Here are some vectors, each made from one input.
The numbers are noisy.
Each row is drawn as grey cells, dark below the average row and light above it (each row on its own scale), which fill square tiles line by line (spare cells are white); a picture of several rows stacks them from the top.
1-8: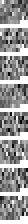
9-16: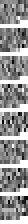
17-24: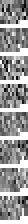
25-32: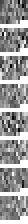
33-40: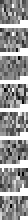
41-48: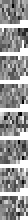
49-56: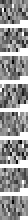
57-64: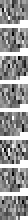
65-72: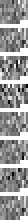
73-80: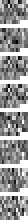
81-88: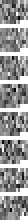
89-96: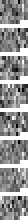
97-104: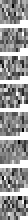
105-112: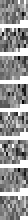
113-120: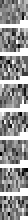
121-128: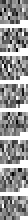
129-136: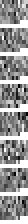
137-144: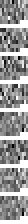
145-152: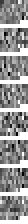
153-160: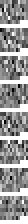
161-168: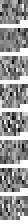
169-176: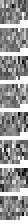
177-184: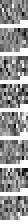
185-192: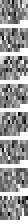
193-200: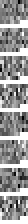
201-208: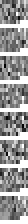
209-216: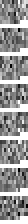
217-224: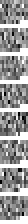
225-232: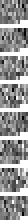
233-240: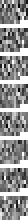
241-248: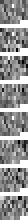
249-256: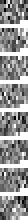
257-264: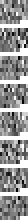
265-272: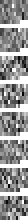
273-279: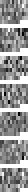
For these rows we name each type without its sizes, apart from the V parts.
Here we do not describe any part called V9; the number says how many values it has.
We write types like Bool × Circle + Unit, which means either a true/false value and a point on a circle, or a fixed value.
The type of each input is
List(Bool × V9).
